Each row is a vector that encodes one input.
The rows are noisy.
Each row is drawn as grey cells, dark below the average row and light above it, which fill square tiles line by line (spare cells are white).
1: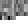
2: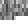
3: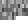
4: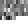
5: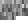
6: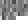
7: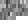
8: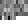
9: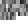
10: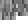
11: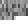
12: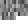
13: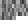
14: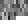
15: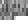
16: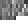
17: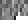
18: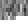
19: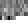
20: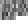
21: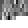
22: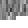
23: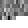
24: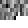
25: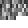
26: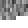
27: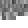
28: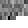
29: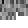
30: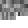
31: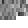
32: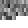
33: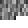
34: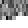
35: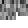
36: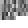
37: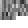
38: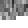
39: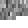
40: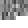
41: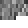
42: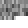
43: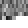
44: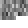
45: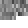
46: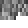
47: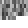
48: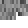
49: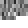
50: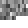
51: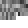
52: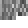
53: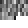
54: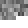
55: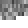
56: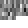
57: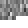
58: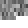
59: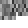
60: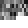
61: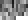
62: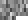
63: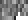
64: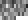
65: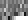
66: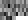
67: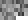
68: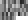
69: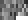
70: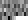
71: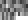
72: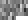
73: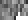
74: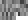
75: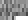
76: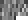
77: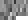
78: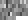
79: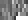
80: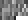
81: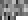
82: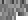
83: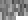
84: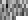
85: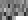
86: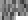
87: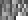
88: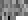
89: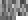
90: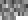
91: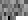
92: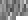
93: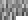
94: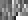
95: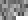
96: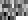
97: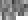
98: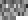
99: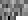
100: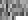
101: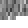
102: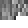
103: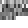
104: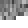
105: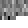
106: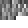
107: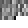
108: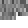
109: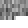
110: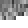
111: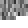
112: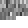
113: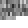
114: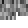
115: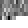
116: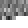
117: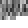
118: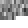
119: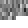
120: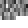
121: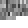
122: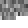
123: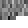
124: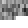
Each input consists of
either a point on a 5-point circle, or a point on an 8-point line, or a point on an 11-point line.
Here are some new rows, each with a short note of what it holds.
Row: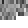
a point on an 11-point line
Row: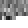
a point on an 8-point line
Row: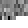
a point on an 8-point line
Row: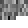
a point on an 8-point line
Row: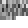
a point on a 5-point circle
